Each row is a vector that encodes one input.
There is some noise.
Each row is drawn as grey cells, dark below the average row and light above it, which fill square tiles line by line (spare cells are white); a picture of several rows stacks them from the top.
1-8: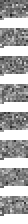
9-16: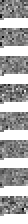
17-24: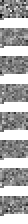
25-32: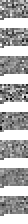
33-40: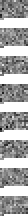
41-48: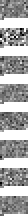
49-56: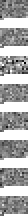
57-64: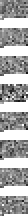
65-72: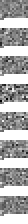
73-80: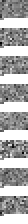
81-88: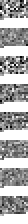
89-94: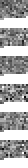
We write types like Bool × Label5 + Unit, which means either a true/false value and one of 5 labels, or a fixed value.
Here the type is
List2(Line12).
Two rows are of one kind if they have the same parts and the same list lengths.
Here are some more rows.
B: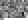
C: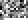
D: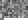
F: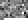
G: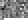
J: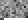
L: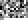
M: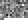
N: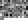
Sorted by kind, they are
B
C, L
D, F, G, J, M, N

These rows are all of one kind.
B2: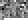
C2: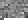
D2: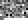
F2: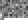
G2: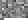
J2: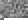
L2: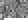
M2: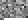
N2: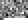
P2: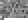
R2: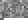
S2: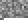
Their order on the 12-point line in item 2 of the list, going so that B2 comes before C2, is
J2, M2, G2, B2, D2, F2, S2, C2, R2, N2, L2, P2.
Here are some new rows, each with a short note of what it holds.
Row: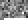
a list of two items
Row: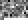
a list of two items
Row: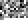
the empty list
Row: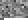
a list of two items
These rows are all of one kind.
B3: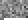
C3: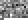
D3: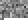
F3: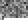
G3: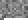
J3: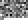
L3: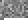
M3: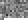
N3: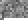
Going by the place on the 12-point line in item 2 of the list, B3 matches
F3 and G3.
